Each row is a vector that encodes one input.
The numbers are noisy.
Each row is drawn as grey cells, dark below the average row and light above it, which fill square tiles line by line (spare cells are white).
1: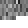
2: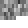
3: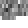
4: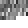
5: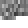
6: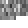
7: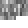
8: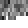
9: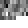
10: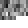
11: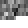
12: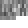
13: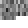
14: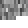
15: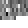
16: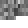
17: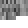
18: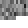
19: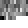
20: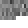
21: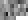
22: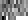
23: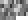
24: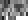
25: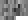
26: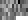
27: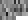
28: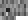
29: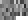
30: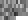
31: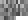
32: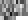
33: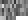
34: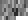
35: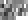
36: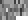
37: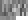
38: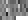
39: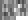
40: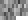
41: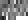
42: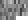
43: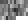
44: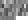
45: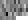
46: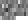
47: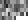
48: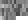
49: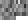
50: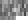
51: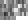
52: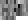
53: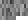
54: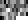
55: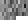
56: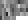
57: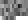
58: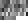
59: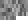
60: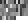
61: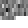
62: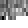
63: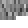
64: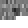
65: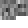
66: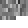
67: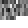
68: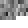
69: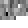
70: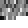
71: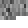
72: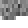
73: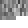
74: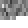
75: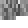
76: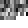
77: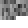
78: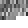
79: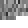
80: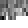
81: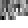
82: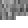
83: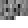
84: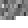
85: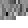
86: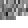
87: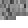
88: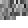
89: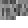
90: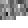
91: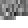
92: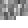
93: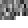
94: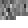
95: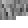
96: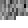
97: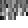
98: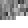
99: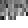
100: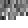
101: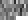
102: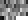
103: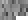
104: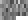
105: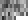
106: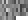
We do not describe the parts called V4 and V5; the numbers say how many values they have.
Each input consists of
either a point on a 6-point circle, a true/false value and a value of V4, or a value of V5.
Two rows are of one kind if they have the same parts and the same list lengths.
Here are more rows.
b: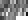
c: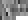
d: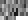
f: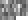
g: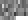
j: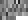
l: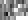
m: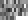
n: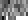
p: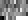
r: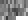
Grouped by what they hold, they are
b, n, p
c, d, f, g, j, l, m, r

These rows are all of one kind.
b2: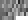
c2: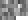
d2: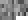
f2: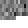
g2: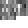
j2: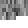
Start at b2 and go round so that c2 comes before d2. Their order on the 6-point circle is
b2, j2, c2, g2, f2, d2.
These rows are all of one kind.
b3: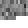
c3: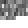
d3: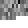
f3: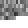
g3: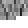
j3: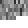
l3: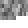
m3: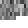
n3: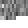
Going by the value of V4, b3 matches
l3 and m3.
